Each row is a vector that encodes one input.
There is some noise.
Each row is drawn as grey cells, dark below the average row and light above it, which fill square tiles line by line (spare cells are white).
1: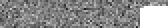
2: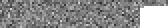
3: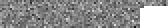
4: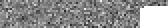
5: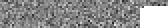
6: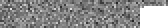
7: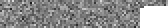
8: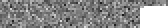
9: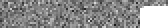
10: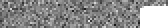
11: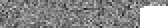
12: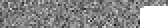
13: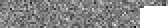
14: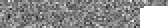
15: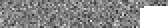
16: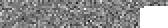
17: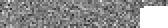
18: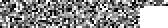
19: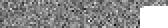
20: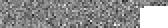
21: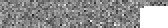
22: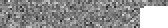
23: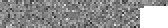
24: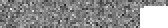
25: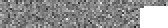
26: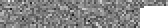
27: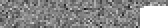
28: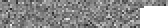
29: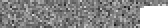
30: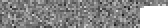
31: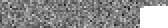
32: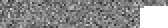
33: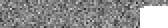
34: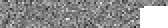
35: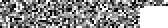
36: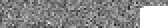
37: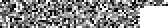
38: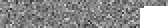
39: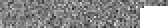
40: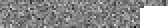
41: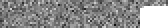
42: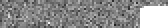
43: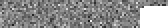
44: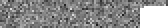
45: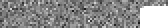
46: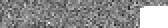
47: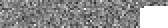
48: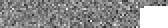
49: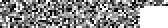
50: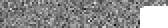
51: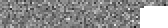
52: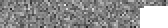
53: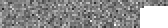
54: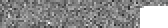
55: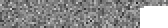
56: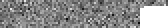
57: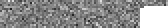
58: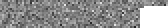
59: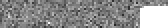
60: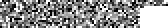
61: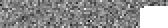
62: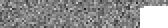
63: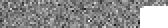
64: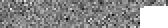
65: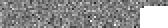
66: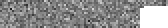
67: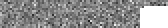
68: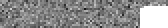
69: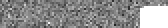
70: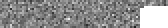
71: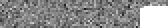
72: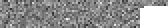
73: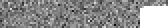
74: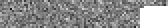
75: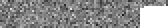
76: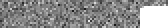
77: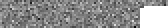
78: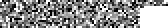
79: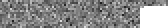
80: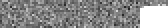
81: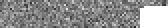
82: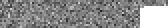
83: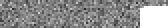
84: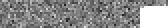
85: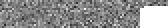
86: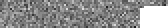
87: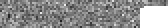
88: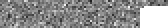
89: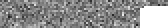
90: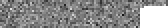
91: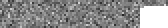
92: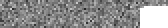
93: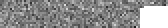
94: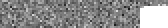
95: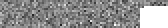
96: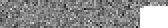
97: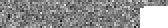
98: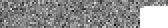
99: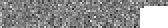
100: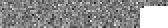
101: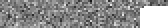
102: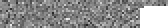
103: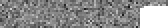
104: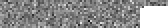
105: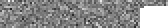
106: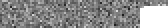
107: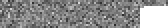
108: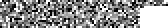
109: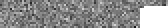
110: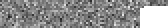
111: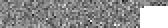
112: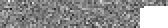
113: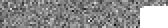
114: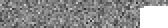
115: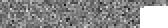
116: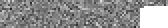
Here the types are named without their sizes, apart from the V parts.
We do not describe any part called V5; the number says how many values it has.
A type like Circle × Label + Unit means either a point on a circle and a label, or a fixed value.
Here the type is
List(Bool × V5).
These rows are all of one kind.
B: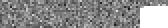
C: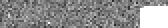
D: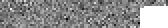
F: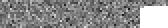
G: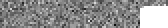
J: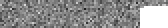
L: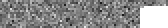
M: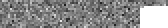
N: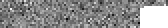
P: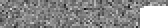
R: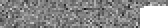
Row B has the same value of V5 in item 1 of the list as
F, L and M.
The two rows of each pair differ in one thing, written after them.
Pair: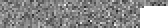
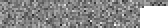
the true/false value in item 2 of the list
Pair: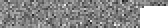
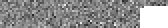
the true/false value in item 2 of the list
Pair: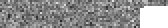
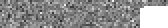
the true/false value in item 2 of the list
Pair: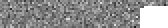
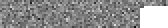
the value of V5 in item 2 of the list
